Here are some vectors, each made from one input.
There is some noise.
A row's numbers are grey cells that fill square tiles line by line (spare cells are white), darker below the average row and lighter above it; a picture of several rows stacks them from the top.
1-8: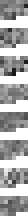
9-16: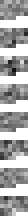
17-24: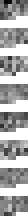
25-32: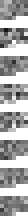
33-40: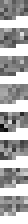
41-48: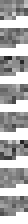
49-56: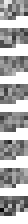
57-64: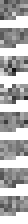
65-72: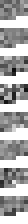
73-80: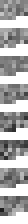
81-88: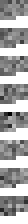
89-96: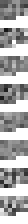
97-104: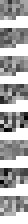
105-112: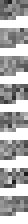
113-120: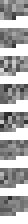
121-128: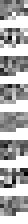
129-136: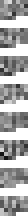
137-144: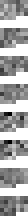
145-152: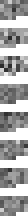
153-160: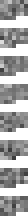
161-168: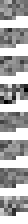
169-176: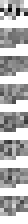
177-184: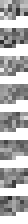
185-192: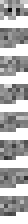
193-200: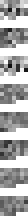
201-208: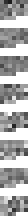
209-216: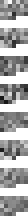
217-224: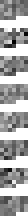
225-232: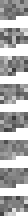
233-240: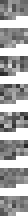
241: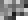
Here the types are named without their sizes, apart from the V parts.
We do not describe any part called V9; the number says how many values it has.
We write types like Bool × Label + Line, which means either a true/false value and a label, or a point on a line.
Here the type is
Bool × Circle + V9.
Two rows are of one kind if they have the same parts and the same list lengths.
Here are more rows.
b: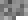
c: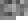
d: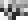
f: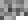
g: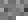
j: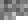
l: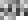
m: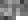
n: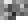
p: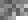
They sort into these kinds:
b, c, d, f, l, m
g, j, n, p

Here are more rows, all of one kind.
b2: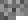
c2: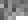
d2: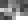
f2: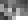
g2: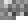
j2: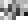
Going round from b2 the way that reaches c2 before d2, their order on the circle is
b2, j2, c2, f2, d2, g2.
